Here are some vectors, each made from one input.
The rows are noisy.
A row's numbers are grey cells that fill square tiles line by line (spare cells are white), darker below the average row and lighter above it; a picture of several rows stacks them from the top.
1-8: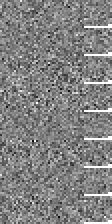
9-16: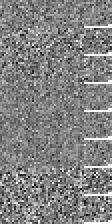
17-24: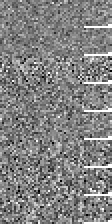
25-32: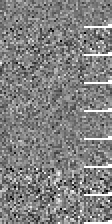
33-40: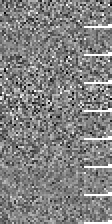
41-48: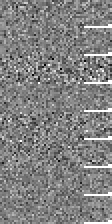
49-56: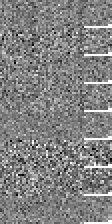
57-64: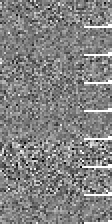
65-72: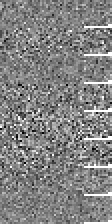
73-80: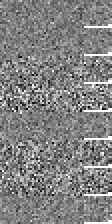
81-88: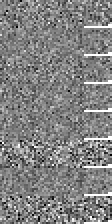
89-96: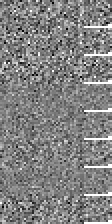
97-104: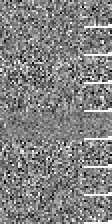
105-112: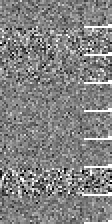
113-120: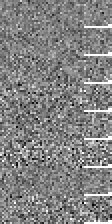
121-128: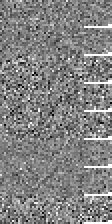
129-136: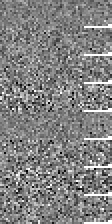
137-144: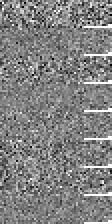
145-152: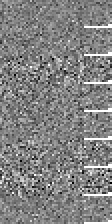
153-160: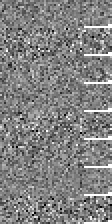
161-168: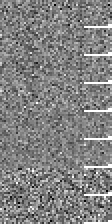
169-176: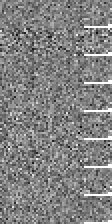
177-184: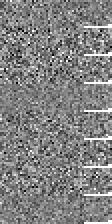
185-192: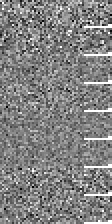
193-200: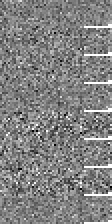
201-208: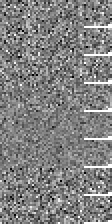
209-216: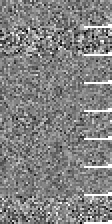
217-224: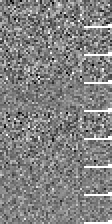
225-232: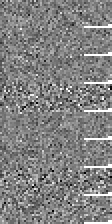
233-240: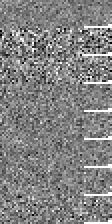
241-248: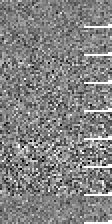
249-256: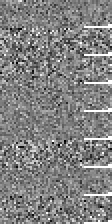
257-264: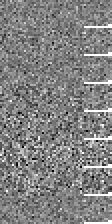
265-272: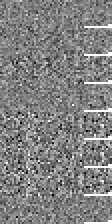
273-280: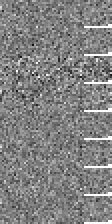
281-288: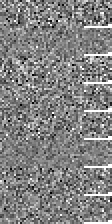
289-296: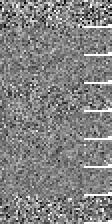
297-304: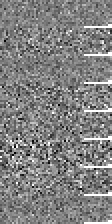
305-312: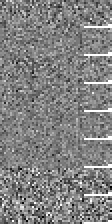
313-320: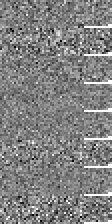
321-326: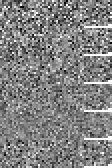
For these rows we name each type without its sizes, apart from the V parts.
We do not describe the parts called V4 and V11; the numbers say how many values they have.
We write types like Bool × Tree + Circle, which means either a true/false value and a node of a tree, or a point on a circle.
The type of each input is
Bool × (Circle + Unit) × V11 + Tree + V4.
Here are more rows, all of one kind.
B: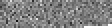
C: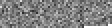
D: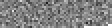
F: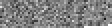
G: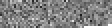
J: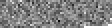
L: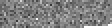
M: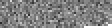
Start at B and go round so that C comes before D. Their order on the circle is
B, G, M, F, J, L, C, D.
